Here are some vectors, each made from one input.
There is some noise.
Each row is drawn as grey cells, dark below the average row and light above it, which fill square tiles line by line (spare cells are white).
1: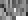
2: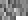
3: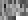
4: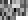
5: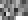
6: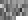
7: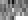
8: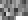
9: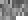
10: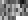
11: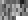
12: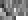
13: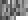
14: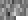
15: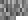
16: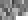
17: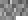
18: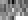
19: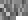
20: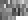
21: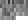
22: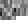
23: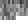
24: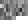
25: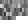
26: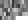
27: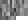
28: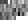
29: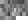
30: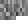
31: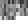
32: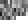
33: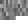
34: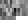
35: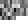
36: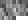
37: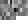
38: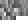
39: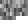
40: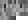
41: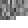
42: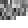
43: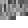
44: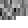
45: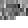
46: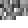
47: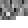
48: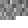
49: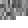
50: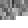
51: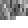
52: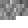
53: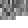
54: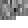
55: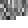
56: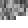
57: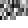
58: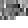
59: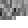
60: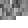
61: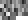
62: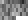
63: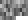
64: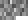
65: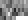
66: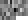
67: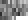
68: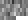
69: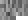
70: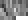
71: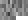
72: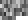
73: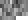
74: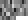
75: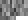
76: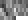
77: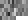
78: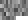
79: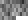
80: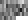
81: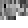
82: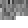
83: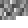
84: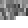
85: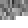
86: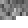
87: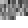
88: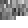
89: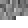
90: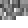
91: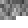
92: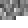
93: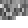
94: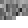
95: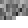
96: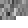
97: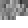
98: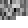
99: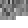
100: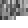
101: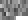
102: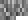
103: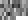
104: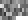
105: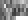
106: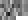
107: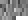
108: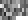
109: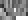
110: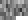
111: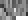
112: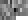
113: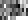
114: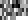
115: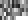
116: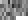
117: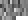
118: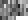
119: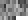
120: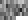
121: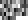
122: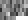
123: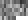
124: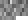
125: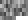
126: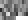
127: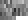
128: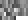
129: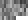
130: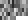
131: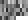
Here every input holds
either one of 10 labels, or three true/false values.
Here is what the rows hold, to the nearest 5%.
About 50% of them hold one of 10 labels. The rest hold three true/false values.
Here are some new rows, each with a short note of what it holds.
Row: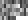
one of 10 labels
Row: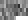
three true/false values
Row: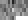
one of 10 labels
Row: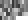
one of 10 labels
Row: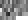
one of 10 labels
